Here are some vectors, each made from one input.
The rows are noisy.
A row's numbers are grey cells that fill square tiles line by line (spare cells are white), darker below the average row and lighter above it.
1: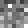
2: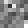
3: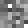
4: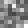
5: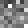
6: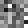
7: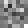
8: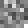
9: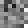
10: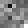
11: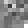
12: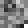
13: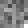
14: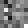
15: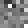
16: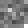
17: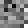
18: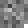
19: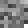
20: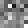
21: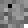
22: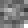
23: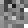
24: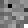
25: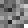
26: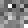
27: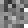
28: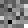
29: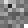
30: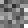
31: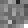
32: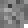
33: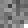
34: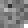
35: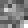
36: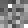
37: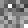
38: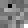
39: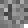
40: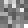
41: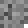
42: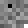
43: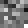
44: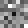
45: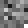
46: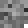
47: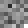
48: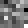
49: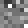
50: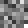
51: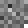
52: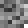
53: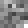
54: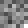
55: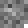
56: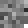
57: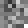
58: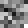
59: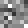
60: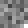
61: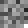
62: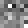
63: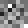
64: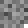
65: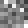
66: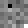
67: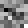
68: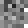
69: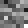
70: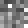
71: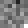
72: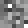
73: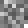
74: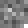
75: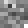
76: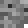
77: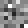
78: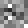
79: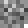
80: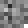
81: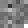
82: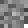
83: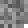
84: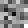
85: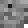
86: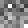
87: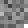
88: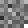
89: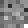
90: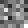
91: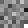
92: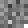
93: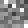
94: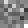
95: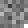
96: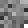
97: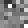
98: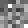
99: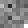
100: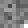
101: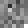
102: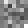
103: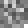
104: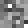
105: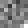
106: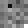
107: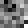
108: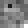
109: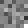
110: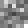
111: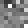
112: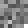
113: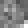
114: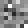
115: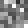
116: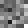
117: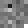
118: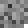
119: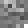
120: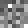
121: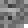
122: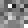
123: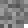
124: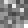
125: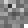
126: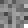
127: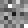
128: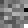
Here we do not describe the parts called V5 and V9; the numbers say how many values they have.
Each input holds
a point on a 4-point line, together with either a node of a 7-node tree and a value of V9, or a value of V5.
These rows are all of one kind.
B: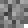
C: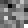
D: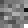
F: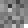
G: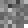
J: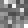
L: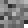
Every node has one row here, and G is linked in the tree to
F and J.
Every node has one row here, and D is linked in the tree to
C.
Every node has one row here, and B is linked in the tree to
L.
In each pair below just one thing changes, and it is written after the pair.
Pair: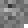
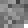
the value of V9
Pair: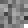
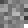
the node of the tree
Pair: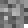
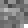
the place on the 4-point line
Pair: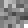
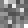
the value of V9
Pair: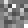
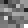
the place on the 4-point line
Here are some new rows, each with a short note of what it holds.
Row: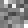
a point on a 4-point line, a node of a 7-node tree and a value of V9
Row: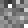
a point on a 4-point line and a value of V5
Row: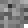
a point on a 4-point line, a node of a 7-node tree and a value of V9
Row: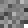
a point on a 4-point line, a node of a 7-node tree and a value of V9
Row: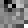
a point on a 4-point line and a value of V5
